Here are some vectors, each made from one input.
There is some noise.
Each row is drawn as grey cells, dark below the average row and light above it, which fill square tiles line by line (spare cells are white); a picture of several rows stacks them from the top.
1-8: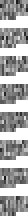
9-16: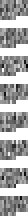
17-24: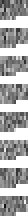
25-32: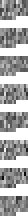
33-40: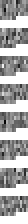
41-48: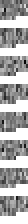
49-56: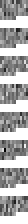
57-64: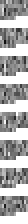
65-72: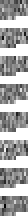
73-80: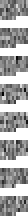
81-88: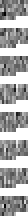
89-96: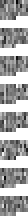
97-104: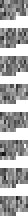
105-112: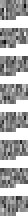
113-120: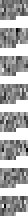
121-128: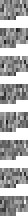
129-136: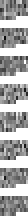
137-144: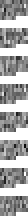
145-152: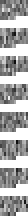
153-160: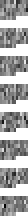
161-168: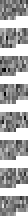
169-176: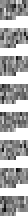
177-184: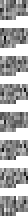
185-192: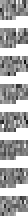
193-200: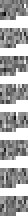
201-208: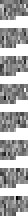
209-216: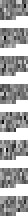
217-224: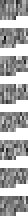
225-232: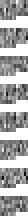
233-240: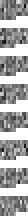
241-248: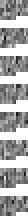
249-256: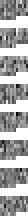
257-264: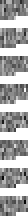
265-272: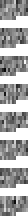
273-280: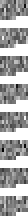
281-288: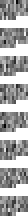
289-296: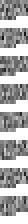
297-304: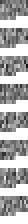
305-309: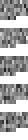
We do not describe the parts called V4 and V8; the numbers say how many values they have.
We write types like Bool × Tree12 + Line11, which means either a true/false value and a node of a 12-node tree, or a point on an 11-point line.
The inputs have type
(Bool × Tree14 + Unit) × (Line11 + V4 × V8).
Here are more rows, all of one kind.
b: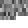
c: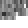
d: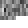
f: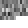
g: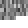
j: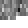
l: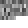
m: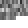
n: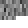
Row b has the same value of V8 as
d, l and n.
